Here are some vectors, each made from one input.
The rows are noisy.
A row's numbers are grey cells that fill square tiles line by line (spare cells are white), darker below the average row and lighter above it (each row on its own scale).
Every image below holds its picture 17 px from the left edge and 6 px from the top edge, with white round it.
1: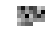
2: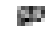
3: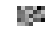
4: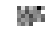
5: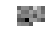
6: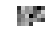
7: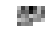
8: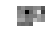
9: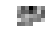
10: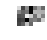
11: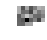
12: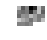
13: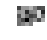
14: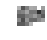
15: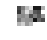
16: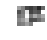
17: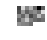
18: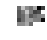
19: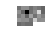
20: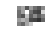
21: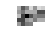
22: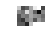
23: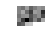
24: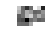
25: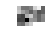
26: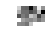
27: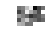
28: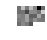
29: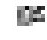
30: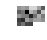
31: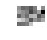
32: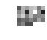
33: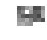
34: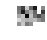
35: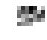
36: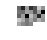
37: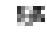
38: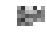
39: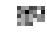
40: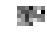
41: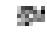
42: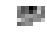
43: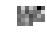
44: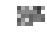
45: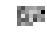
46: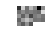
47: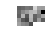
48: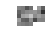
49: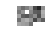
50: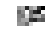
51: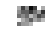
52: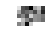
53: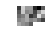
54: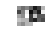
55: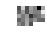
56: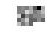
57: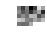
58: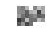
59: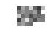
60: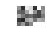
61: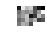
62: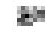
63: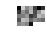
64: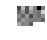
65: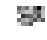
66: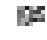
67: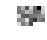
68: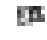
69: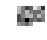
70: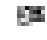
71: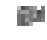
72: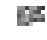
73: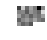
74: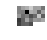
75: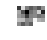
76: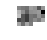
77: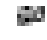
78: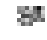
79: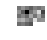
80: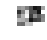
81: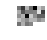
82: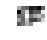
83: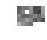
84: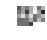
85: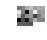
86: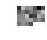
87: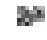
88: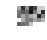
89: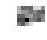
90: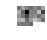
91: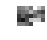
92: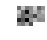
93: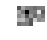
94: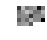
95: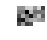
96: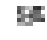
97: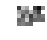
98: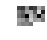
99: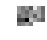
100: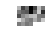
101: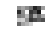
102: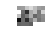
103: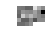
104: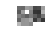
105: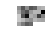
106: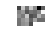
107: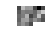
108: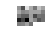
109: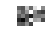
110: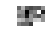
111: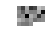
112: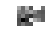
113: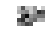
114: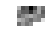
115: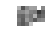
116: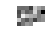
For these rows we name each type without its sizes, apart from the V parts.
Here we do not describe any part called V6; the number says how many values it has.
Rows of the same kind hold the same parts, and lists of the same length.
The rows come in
2 kinds.
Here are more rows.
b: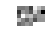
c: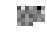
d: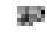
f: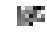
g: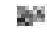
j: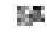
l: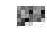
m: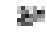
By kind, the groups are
b, l
c, d, f, g, j, m

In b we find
a point on a line and a value of V6.
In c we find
three true/false values and a value of V6.
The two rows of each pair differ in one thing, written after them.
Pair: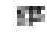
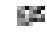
the place on the line
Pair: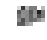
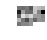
the value of V6
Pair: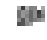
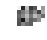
the place on the line
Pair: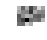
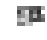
the value of V6
